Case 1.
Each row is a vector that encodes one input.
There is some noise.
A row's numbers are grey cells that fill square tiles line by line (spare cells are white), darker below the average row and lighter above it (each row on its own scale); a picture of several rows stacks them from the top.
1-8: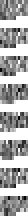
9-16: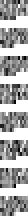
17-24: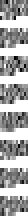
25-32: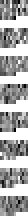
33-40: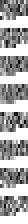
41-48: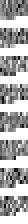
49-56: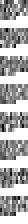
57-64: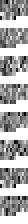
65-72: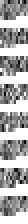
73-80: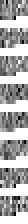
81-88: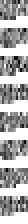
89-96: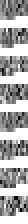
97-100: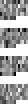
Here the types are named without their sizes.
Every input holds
three true/false values.
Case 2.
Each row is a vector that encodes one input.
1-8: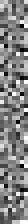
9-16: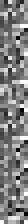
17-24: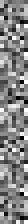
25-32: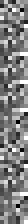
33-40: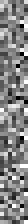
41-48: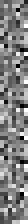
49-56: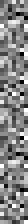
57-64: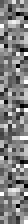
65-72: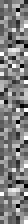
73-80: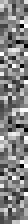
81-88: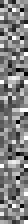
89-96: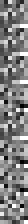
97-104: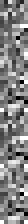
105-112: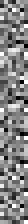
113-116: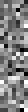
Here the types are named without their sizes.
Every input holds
a label.
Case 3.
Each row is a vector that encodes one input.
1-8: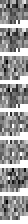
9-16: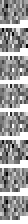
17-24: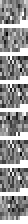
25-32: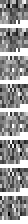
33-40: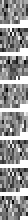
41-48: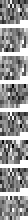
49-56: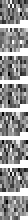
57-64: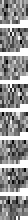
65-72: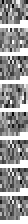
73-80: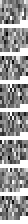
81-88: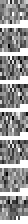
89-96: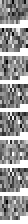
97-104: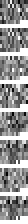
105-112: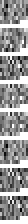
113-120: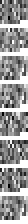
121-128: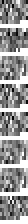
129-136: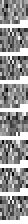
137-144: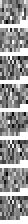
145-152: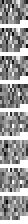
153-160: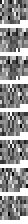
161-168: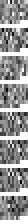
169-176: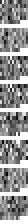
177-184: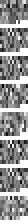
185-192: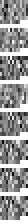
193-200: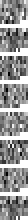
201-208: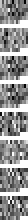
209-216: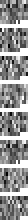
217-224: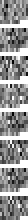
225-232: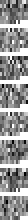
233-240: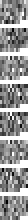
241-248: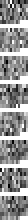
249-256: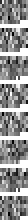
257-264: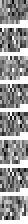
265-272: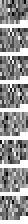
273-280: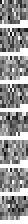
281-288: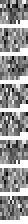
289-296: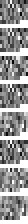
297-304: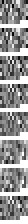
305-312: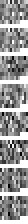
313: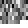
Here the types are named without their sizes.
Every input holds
a label.
